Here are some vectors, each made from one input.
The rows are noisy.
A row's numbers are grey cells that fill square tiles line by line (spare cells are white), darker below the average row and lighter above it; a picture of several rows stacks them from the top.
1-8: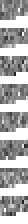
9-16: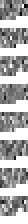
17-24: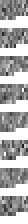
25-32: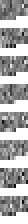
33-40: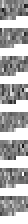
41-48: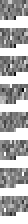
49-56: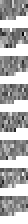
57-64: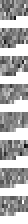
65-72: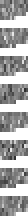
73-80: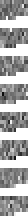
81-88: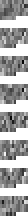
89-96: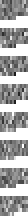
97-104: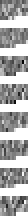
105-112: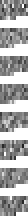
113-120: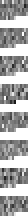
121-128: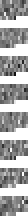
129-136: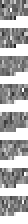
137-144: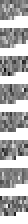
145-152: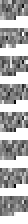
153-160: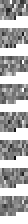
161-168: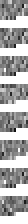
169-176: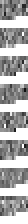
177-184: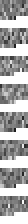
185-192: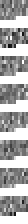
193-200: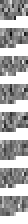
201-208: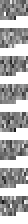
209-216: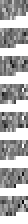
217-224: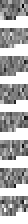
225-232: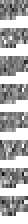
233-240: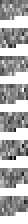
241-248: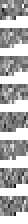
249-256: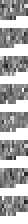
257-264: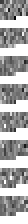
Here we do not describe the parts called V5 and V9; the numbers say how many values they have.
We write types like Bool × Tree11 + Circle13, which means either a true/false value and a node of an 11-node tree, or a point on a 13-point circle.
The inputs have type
Bool × V9 + (Circle10 + Unit) × V5.
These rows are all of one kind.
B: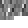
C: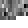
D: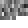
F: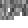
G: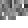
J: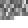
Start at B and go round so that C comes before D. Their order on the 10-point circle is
B, G, J, C, D, F.
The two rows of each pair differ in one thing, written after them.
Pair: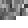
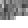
the place on the 10-point circle
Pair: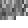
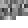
the place on the 10-point circle
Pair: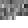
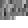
the place on the 10-point circle
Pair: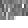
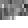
the place on the 10-point circle
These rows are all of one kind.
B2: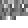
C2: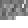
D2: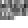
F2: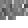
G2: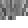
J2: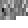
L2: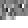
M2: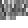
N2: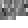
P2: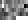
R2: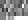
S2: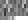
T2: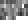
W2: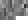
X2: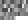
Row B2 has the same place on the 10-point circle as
F2, G2, L2 and T2.
